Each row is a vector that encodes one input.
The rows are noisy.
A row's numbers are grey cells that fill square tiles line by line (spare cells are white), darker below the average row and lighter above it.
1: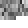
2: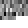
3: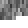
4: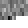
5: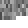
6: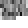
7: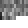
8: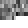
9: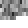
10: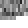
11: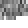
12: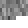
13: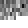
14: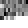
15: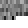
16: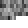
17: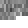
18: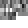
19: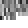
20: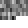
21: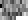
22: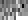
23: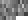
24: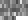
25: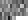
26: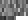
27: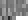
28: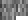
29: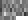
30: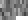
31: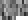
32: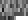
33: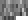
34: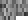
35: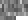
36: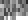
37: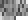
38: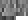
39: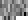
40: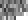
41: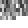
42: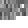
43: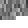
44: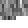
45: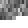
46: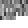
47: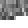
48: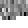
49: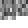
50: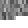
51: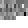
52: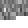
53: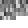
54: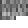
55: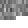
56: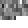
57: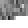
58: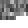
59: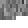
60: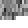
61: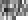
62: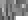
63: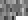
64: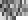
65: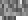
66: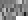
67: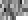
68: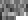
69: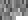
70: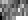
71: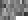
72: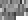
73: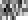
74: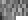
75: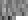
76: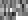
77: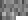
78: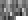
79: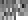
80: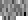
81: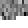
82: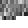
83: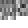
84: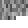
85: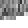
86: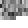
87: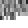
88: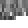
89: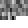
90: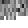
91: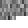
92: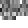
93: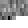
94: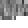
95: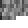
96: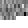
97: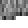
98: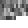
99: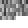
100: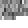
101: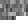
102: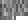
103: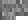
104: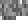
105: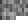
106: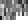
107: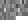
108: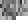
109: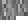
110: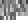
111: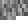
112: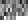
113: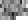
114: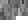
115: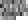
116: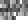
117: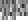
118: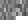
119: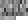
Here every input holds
either a point on an 8-point line and a true/false value, or a point on a 9-point line.
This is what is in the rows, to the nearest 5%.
About 35% of them hold a point on an 8-point line and a true/false value. The rest hold a point on a 9-point line.
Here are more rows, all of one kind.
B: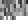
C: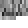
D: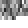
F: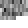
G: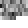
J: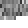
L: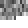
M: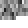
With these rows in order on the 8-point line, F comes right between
B and L.
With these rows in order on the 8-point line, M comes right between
D and G.
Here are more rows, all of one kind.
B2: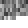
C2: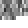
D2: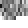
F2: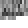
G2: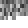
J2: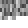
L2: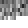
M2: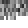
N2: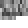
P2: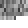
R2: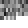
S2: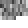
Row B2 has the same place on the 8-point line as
F2, N2, P2 and R2.
